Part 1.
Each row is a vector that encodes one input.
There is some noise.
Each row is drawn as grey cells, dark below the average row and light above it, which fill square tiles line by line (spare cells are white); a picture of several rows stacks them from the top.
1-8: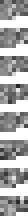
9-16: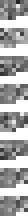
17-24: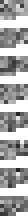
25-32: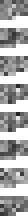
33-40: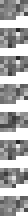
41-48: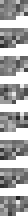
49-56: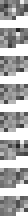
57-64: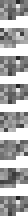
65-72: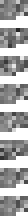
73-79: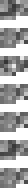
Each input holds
one of 9 labels.
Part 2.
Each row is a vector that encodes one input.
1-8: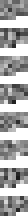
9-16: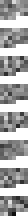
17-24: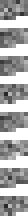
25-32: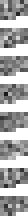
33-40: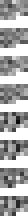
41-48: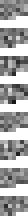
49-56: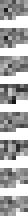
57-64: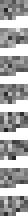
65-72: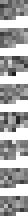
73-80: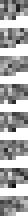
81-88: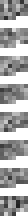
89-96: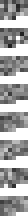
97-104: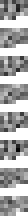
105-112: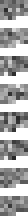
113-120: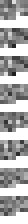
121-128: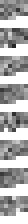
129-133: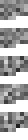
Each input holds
a node of a 9-node tree.
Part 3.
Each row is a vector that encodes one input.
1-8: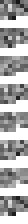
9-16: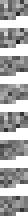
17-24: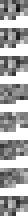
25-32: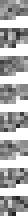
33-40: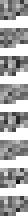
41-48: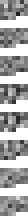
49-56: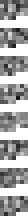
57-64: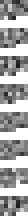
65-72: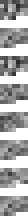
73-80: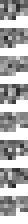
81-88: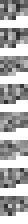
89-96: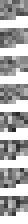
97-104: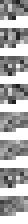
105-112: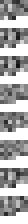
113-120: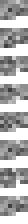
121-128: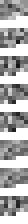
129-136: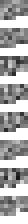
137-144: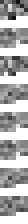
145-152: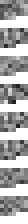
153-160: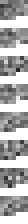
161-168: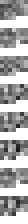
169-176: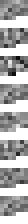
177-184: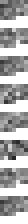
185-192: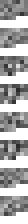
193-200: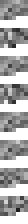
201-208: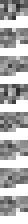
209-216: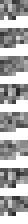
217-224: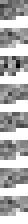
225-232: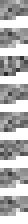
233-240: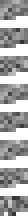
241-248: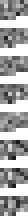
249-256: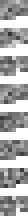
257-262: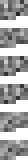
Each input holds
a node of a 9-node tree.
